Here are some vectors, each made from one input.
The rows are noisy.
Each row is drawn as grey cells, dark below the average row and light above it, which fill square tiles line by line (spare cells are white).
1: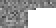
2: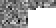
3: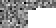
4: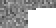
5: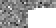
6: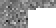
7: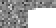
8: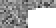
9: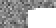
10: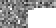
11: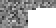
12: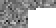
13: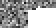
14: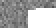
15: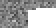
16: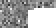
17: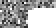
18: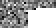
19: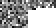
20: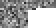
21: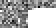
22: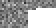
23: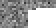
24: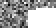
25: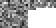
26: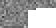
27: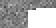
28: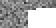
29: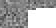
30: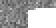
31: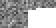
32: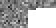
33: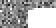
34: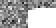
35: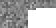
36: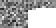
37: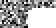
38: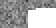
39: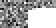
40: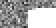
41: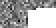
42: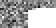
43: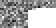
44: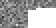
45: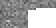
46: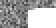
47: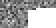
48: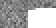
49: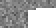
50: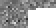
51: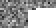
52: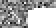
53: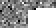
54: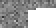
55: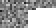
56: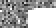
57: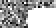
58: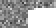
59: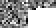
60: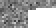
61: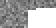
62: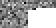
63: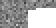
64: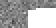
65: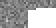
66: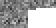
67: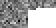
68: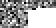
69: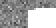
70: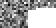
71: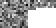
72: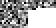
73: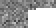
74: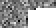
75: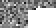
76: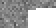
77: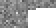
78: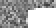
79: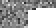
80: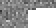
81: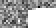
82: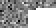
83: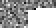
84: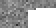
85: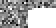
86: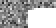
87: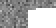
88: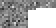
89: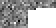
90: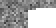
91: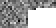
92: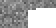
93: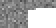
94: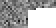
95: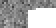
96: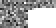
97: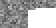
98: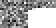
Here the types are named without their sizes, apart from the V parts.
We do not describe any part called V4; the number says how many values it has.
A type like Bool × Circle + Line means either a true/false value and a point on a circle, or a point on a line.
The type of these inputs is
List((Circle + V4) × Line).
